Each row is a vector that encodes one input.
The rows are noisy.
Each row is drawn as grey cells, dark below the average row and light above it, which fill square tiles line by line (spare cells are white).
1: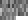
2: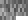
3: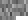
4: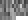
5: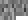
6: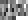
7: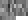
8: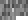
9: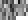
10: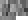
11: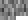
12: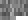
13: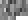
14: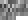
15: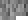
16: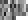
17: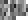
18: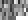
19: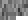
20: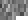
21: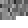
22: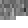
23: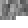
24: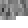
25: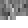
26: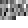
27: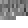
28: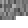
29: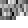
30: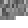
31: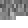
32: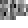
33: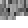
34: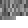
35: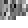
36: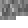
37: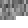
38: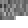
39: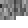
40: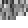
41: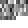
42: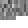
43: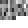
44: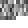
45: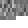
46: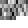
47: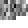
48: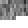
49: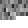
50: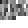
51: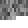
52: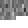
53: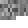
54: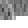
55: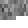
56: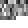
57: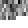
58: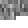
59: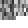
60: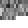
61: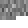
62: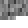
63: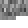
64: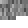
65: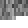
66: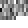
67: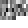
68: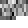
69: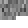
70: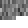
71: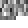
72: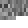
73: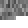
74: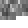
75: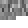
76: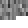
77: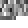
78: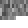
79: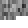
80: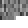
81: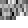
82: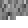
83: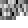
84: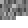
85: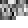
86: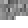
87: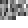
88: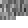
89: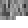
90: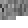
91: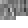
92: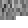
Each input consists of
either a point on a 5-point line, or a point on a 9-point line and three true/false values.
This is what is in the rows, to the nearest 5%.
About 30% of them hold a point on a 5-point line. The rest hold a point on a 9-point line and three true/false values.
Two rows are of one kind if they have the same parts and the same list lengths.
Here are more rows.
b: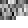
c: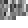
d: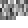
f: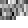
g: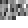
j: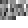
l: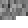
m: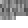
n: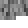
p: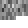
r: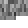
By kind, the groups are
b, c, d, f, g, j
l, m, n, p, r

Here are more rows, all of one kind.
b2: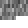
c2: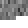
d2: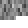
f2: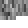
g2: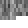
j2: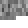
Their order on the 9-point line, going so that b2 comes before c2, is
g2, f2, b2, j2, c2, d2.
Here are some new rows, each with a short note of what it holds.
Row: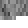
a point on a 9-point line and three true/false values
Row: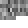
a point on a 9-point line and three true/false values
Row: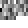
a point on a 5-point line
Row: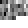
a point on a 5-point line
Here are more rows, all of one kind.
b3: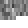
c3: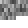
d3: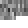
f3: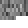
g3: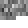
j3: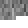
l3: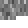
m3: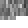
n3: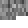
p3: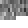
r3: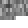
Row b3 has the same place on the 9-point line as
f3, j3 and p3.
